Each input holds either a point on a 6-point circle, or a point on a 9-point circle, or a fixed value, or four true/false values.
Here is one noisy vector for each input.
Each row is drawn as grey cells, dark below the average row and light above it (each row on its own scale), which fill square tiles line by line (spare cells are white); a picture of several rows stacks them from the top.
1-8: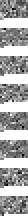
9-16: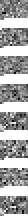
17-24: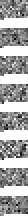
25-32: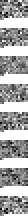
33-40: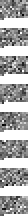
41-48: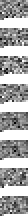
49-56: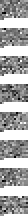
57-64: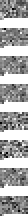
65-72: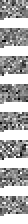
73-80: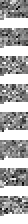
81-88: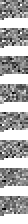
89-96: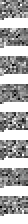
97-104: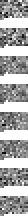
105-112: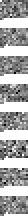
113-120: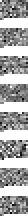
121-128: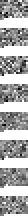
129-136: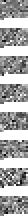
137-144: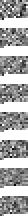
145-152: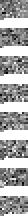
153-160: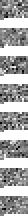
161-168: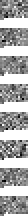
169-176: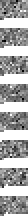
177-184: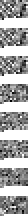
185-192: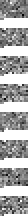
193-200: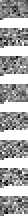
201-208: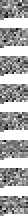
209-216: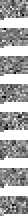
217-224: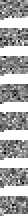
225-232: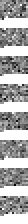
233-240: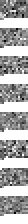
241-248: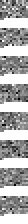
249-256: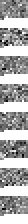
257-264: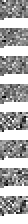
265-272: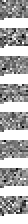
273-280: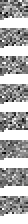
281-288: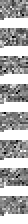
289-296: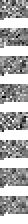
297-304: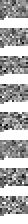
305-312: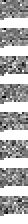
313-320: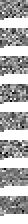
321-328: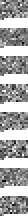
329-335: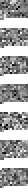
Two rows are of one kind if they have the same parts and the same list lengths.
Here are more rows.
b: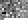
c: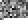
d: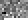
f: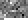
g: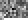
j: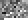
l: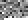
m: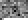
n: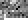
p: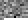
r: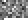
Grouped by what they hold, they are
b, d, j
c, f, g, m, n
l, r
p

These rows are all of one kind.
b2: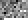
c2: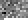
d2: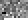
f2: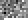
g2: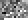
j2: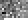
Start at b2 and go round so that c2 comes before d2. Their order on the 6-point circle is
b2, f2, c2, j2, d2, g2.
